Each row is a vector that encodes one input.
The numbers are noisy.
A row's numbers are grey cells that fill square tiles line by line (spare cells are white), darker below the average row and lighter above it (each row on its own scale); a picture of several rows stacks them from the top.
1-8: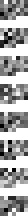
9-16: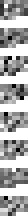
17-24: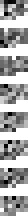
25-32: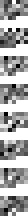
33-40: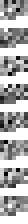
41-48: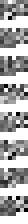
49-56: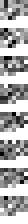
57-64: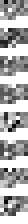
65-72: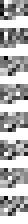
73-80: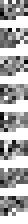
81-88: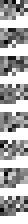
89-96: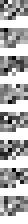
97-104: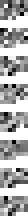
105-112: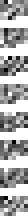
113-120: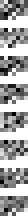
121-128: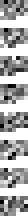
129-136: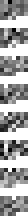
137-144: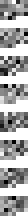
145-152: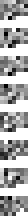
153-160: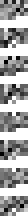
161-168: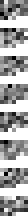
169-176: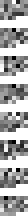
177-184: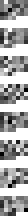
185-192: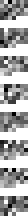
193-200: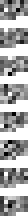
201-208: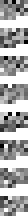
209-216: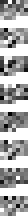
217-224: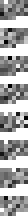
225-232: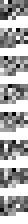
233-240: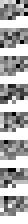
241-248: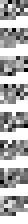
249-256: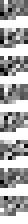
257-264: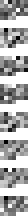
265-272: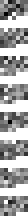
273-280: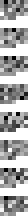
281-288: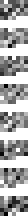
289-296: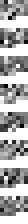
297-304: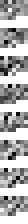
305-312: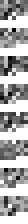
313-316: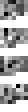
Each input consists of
one of 10 labels, together with either a fixed value, or three true/false values.
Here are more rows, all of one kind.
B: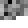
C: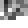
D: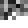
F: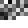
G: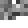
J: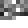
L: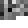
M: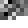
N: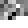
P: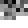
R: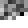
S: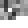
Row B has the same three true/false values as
G, N and P.
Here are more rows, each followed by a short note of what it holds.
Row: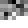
one of 10 labels
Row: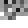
one of 10 labels
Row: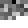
one of 10 labels and three true/false values
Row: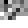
one of 10 labels
